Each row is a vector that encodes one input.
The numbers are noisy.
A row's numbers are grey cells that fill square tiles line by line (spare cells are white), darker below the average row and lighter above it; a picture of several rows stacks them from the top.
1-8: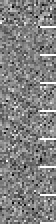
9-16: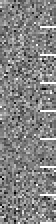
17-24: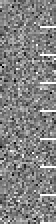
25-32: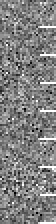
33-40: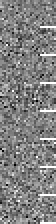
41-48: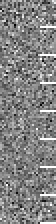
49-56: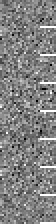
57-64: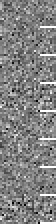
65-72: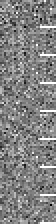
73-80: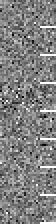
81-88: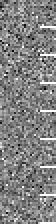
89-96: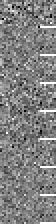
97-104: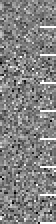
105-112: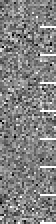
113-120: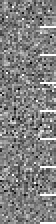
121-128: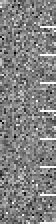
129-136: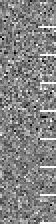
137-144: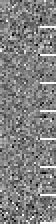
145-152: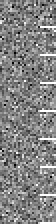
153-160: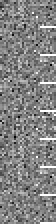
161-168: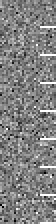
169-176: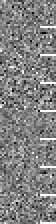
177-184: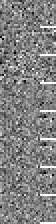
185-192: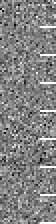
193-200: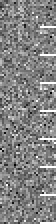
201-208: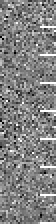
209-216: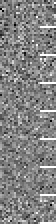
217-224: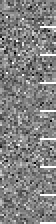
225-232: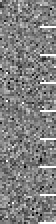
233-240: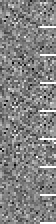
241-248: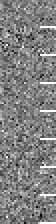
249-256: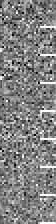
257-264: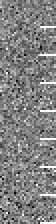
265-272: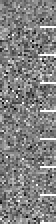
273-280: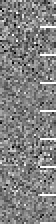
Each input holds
a true/false value, together with either a point on a 4-point line, or a point on a 10-point line.
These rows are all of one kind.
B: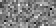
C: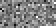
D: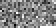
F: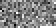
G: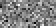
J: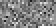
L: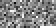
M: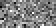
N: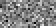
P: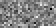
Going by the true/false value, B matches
C, J and P.
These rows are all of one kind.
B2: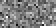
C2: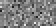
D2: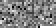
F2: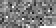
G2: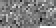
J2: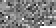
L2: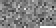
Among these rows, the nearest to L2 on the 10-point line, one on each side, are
C2 and G2.
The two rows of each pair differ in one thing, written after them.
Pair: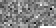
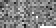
the place on the 4-point line
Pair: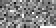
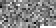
the place on the 4-point line
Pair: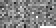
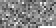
the place on the 4-point line
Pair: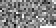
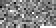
the place on the 4-point line
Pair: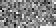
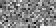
the place on the 4-point line
